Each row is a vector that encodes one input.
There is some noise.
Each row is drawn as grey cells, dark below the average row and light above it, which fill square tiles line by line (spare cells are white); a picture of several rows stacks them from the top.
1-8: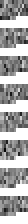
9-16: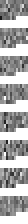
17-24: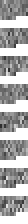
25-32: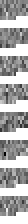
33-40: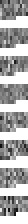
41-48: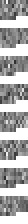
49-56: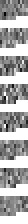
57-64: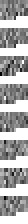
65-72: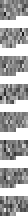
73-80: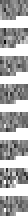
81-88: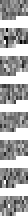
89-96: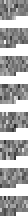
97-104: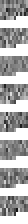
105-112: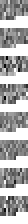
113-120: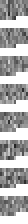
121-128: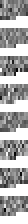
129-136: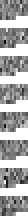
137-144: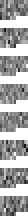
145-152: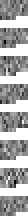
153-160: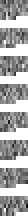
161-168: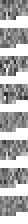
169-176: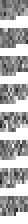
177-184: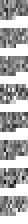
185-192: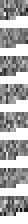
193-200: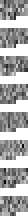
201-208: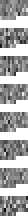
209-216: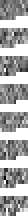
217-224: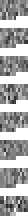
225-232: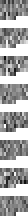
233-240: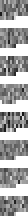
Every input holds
a point on a 6-point line, together with either a fixed value, or three true/false values.
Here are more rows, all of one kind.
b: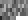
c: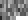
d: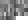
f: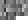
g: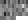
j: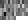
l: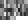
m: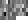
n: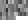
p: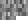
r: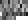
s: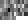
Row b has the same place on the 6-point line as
c, l, n and p.
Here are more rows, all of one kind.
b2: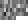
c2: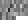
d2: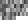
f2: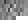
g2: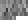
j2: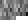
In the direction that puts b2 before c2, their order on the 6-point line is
g2, b2, j2, c2, f2, d2.
